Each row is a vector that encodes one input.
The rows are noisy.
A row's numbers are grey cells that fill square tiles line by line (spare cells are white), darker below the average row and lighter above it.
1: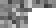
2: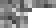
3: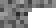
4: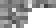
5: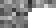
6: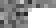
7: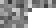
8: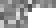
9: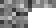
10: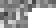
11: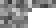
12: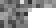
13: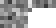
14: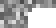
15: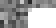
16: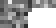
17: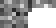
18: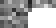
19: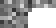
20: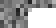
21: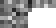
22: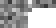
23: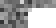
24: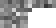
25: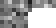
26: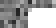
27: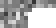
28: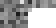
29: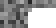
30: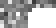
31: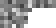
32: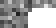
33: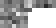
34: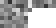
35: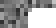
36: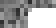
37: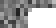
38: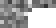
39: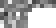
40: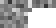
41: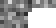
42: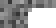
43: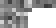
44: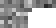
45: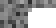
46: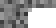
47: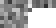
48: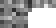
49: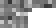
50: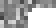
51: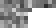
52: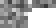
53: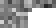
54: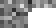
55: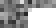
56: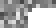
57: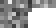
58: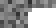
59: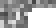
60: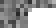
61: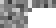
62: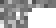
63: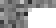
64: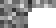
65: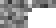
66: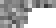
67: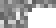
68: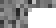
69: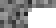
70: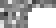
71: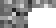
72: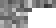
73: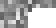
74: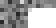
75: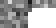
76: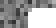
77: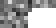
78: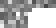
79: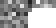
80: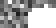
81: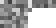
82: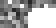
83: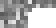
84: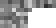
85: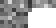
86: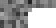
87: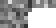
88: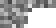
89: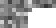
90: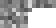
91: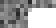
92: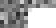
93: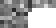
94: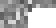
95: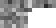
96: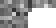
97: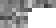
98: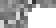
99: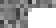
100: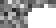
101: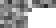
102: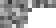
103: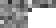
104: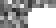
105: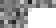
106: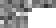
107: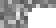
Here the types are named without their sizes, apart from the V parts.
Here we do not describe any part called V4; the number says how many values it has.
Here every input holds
a true/false value, together with either a point on a circle, or a value of V4.
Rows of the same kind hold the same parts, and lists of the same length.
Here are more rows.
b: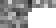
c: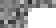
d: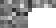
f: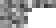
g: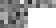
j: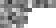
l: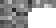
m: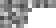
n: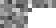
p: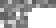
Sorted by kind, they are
b, d, l, p
c, f, g, j, m, n

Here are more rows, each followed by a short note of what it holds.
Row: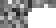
a true/false value and a value of V4
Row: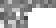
a true/false value and a value of V4
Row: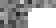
a point on a circle and a true/false value
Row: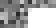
a point on a circle and a true/false value
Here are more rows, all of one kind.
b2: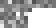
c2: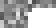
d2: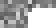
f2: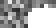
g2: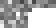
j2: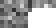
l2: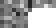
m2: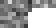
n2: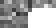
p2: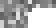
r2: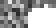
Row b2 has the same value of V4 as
g2 and m2.
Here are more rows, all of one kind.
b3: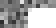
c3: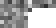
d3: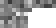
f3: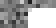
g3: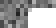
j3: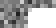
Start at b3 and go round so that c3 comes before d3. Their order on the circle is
b3, f3, c3, d3, g3, j3.
